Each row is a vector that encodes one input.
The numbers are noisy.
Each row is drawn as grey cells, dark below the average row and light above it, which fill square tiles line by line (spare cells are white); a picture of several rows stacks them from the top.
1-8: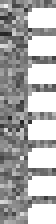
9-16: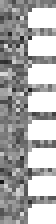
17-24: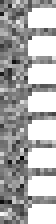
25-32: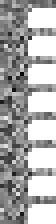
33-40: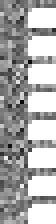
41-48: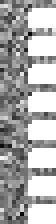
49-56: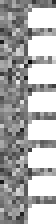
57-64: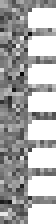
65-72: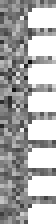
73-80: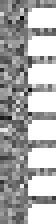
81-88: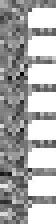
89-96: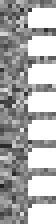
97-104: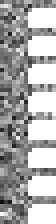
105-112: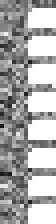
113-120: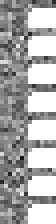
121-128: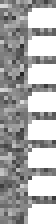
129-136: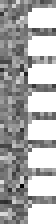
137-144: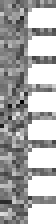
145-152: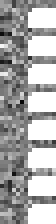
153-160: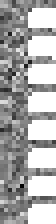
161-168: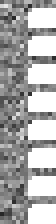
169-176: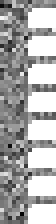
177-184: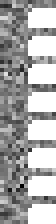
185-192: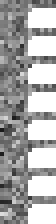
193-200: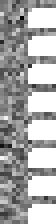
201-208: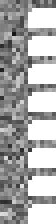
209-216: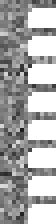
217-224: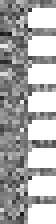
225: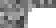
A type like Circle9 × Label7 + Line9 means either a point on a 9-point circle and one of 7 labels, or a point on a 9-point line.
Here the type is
(Circle8 + Unit) × Line19.
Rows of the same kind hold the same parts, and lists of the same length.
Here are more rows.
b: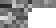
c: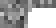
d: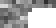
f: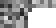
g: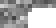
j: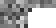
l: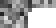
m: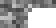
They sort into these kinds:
b, c, m
d, f, g, j, l

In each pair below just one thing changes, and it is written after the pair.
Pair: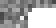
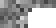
the place on the 8-point circle
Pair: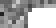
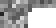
the place on the 8-point circle
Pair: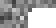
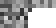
the place on the 19-point line
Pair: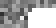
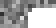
the place on the 8-point circle
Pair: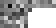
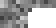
the place on the 19-point line
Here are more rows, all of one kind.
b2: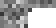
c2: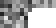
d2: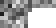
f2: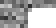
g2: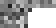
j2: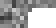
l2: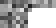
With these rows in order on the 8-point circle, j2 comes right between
c2 and g2.
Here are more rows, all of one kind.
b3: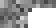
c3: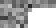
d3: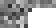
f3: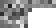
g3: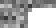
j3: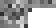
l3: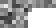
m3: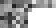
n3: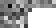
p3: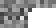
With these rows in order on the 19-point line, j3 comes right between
d3 and n3.
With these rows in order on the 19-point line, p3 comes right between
b3 and d3.
